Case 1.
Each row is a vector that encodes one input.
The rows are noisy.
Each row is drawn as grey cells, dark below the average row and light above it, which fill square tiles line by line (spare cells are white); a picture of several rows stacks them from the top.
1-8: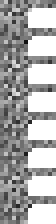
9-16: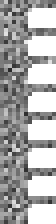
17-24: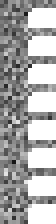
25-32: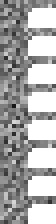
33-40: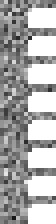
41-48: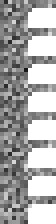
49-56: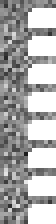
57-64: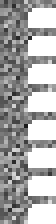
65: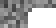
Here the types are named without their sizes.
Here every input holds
a point on a circle and a true/false value.
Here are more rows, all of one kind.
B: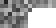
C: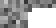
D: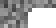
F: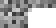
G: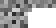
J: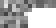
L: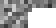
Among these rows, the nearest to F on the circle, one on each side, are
D and G.
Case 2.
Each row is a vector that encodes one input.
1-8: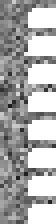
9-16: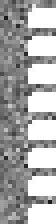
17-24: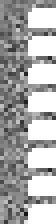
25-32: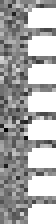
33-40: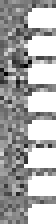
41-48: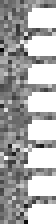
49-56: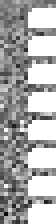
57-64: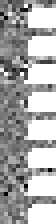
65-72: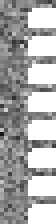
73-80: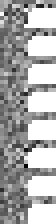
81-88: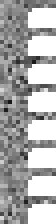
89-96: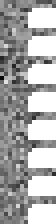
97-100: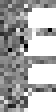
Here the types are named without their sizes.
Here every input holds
a point on a line and four true/false values.
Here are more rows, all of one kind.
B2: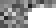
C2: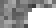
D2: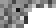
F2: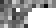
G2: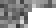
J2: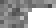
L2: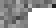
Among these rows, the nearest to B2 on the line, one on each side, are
F2 and L2.
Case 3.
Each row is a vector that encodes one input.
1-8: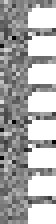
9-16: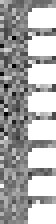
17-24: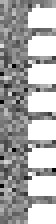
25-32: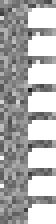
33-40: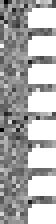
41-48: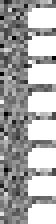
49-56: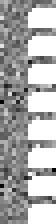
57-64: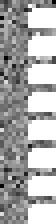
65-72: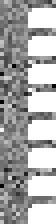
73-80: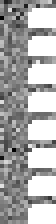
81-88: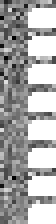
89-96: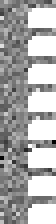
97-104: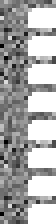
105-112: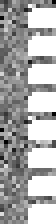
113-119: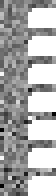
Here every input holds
either a point on a 4-point line, or a point on a 10-point line.
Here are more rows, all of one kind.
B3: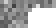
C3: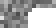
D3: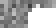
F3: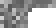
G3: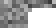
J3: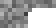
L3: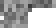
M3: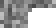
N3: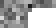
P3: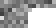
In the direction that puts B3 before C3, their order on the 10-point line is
P3, G3, J3, B3, D3, F3, C3, M3, L3, N3.
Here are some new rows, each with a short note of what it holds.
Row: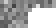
a point on a 10-point line
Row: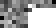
a point on a 4-point line
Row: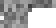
a point on a 10-point line
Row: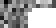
a point on a 4-point line
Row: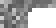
a point on a 10-point line
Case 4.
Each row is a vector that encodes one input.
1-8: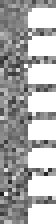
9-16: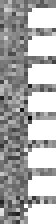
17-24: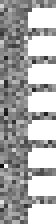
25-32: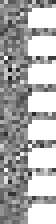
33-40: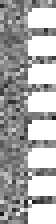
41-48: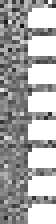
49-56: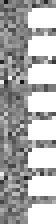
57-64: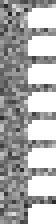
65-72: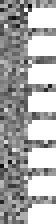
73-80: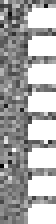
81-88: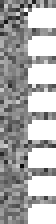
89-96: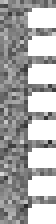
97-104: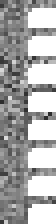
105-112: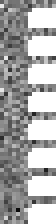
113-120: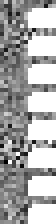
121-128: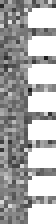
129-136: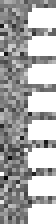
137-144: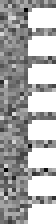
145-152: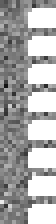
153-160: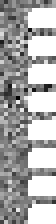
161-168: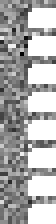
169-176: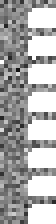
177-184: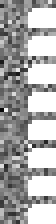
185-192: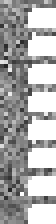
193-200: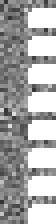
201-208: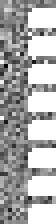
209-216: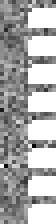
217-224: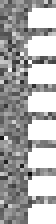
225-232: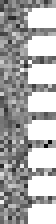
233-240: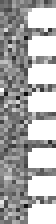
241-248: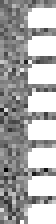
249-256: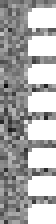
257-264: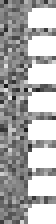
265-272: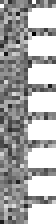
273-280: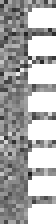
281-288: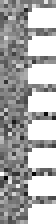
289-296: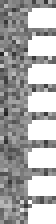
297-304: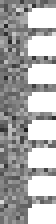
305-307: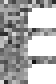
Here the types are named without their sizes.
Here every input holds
either a point on a circle, or a fixed value, or a node of a tree.
